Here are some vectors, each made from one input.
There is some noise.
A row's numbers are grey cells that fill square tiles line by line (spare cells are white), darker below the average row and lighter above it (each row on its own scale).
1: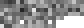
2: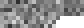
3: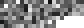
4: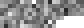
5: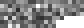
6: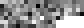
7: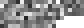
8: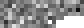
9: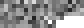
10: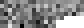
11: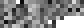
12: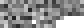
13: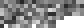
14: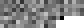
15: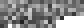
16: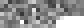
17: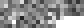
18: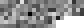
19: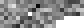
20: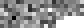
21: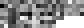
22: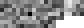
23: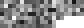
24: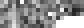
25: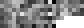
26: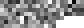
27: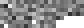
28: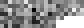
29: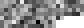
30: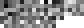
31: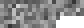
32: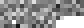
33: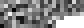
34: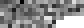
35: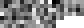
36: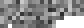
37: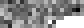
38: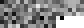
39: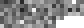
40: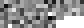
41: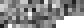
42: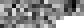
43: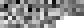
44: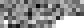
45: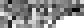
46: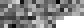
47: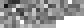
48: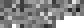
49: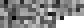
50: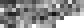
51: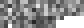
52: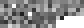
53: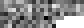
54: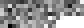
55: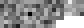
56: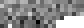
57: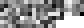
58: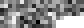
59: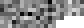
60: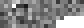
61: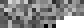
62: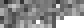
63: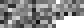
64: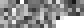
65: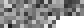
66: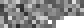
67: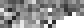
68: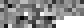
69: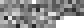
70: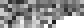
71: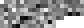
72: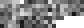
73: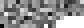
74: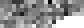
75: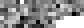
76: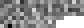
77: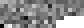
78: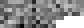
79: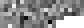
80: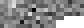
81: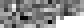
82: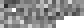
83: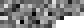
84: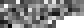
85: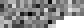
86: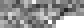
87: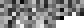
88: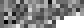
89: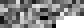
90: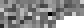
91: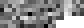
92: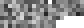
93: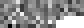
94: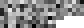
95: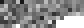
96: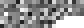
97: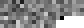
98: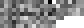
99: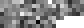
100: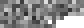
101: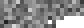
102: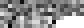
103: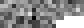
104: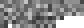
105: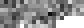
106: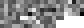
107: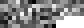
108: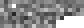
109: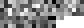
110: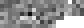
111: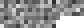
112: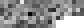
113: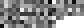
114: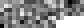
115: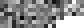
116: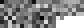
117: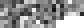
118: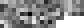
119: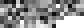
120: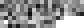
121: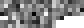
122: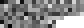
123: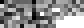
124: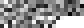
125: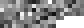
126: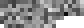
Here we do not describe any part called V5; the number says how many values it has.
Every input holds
a list of up to three items, each a true/false value and a value of V5.
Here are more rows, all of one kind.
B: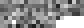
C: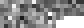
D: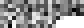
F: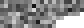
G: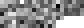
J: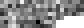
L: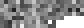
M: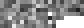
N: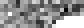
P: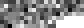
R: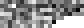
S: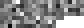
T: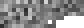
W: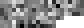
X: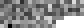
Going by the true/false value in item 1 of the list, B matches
C, F, P and X.
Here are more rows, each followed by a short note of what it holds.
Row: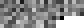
the empty list
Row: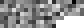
a list of three items
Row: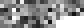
a list of three items
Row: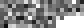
a list of two items
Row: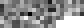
a list of one item
